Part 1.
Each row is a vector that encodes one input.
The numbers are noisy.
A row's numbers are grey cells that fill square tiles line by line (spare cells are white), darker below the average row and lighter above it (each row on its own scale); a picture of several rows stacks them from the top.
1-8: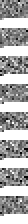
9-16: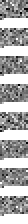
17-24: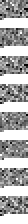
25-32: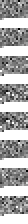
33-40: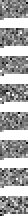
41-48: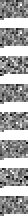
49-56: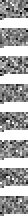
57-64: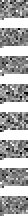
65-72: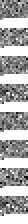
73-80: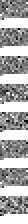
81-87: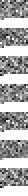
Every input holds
a point on an 8-point line.
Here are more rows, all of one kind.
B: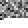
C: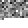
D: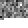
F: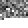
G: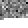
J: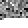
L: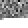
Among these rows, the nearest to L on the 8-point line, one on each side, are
D and G.
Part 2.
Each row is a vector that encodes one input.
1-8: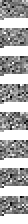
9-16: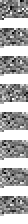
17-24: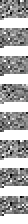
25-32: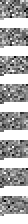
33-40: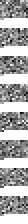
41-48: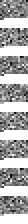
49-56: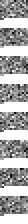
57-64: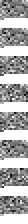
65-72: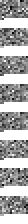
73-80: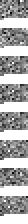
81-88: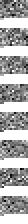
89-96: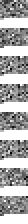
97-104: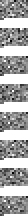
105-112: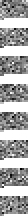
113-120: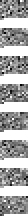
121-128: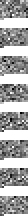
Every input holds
three true/false values.
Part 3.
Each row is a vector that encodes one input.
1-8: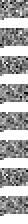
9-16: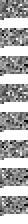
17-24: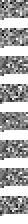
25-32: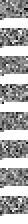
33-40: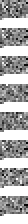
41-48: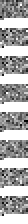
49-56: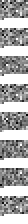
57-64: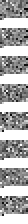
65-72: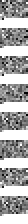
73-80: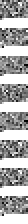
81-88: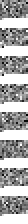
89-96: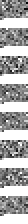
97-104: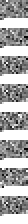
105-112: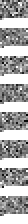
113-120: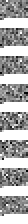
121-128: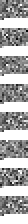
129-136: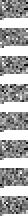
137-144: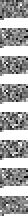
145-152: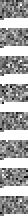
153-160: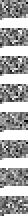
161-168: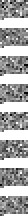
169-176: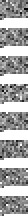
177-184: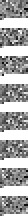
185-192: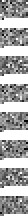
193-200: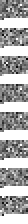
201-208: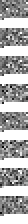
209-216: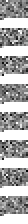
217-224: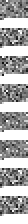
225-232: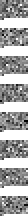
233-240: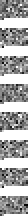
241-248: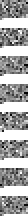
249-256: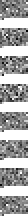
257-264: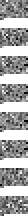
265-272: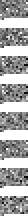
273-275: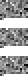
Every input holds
a point on a 10-point line.
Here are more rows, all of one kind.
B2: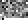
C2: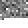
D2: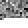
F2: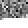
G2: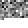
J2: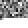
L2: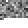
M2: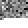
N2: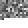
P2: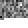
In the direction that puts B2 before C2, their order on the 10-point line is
G2, B2, C2, N2, P2, J2, F2, M2, D2, L2.
